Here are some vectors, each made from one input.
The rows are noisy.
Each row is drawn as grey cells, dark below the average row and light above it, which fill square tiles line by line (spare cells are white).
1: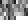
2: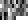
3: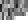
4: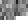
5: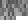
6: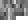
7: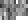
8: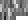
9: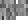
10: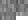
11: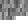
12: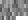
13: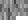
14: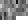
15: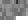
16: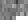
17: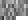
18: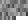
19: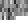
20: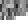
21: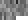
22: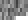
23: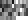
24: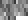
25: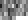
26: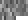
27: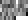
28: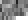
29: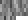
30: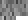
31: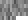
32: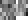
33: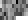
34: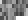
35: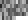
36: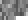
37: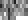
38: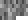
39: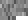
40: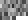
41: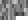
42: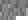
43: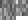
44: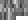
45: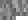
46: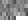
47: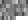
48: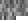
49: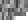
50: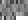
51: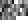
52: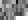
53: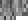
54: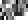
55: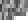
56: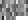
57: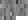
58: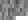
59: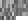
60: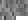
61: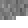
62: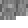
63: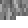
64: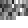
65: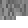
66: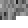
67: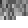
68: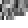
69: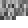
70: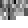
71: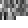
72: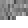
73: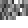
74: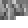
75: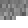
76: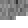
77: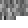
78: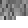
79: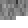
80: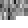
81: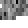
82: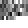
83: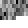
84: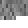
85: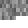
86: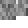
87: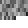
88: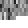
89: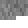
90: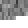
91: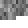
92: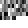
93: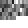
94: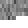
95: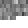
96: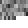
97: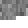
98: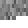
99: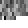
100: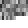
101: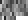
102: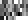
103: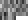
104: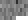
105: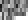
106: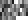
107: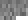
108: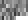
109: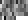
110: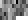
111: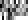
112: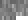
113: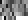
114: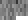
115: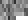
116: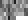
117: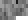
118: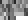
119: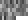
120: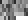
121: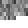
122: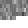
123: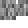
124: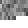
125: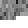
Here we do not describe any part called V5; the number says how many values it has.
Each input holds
a list of up to two items, each a true/false value and a value of V5.
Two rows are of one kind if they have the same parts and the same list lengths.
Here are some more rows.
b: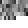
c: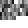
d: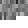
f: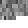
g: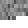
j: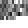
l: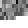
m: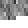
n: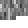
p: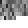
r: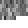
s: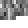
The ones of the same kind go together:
b, g, m
c, j
d, f, l, n, p, r, s

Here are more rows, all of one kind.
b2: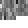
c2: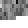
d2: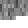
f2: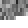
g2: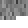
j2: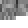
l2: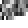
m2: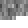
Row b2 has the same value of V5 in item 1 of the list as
c2 and f2.
